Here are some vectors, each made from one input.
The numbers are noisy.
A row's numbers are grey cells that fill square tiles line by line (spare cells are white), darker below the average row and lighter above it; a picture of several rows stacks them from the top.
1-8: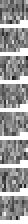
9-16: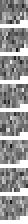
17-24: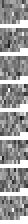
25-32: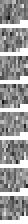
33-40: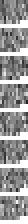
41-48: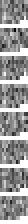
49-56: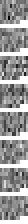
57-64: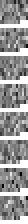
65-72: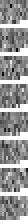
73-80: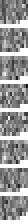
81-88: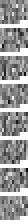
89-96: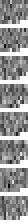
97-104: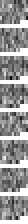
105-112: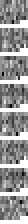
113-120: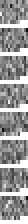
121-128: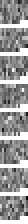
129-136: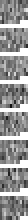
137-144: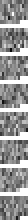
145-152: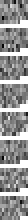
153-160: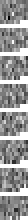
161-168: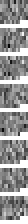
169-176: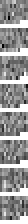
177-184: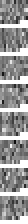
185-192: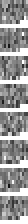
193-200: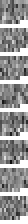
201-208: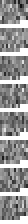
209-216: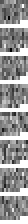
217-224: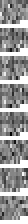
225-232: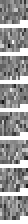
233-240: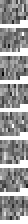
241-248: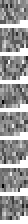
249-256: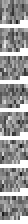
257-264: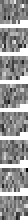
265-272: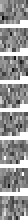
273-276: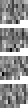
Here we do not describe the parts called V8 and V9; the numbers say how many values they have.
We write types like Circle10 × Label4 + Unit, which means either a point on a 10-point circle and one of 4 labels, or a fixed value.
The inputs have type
(Bool × Circle6 + V9) × V8 + Line7.
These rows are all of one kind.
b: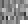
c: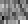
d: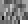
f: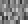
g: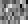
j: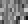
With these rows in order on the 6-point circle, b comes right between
c and f.
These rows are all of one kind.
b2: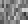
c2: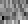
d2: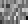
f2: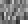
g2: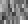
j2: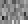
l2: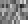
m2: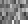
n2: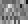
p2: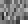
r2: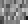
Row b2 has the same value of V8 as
d2, l2, m2 and r2.
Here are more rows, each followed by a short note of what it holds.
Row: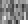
a point on a 7-point line
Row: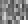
a point on a 7-point line
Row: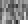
a point on a 7-point line
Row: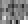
a point on a 7-point line
